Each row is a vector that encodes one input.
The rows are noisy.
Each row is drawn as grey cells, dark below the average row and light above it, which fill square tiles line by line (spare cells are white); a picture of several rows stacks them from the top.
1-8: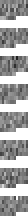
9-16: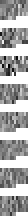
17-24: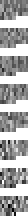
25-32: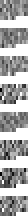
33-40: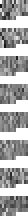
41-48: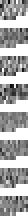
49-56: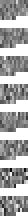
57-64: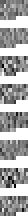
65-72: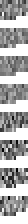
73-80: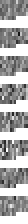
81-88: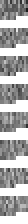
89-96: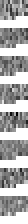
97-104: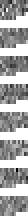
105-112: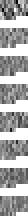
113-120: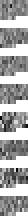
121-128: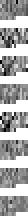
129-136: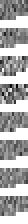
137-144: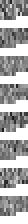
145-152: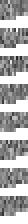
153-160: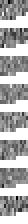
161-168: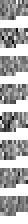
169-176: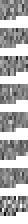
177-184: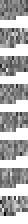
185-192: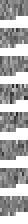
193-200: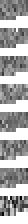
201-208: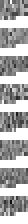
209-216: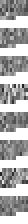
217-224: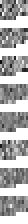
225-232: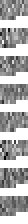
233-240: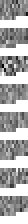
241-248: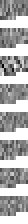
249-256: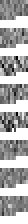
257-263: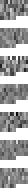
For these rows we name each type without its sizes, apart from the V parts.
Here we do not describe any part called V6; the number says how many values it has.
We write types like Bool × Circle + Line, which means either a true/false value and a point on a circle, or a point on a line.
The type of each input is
Bool × Tree + Line × Line × List(V6).
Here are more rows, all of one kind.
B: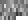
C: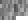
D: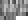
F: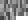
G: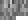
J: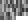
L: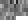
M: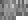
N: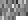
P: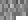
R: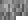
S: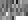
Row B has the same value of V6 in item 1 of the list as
C, L, M and R.
